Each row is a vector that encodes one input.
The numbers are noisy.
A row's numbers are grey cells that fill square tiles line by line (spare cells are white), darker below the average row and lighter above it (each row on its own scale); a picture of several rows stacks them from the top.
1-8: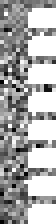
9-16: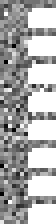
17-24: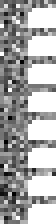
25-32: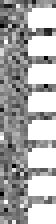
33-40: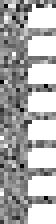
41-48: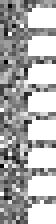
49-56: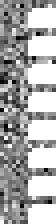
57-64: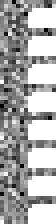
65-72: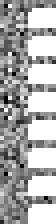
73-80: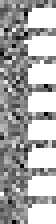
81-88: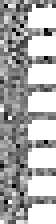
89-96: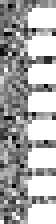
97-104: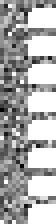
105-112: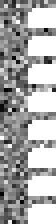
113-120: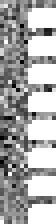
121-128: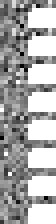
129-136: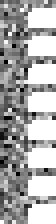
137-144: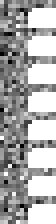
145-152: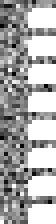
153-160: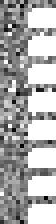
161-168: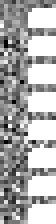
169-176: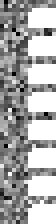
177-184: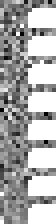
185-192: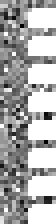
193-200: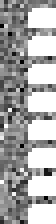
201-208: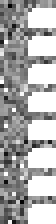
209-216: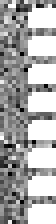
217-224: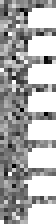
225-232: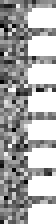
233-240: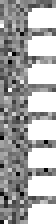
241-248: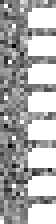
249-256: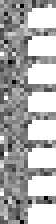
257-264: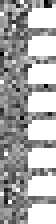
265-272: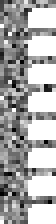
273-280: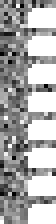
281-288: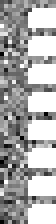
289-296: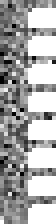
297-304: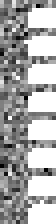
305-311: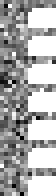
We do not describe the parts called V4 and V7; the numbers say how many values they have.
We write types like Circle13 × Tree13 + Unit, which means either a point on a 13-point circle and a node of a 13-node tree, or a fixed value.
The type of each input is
(Bool × Bool × Bool × Bool + Line10) × V4 + (Tree10 + Unit) × V7.
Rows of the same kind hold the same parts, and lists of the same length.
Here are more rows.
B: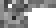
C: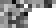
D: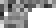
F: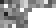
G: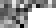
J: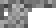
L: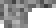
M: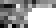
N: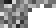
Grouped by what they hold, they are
B, G
C, F, N
D, J, L
M

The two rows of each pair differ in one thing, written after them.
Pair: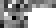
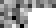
the value of V4
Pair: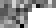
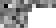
one of the four true/false values
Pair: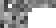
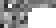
one of the four true/false values
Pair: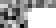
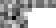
one of the four true/false values
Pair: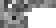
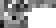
one of the four true/false values
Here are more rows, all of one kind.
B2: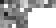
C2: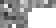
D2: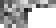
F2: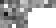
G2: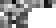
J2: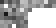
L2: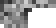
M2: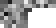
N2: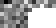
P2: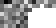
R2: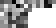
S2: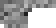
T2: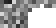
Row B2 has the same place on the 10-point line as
L2, N2 and P2.
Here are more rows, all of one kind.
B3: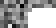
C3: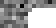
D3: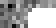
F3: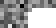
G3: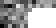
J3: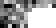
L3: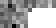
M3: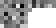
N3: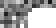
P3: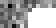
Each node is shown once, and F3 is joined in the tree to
N3.
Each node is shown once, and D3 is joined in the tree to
C3.
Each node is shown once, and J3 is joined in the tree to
B3, C3, M3 and P3.
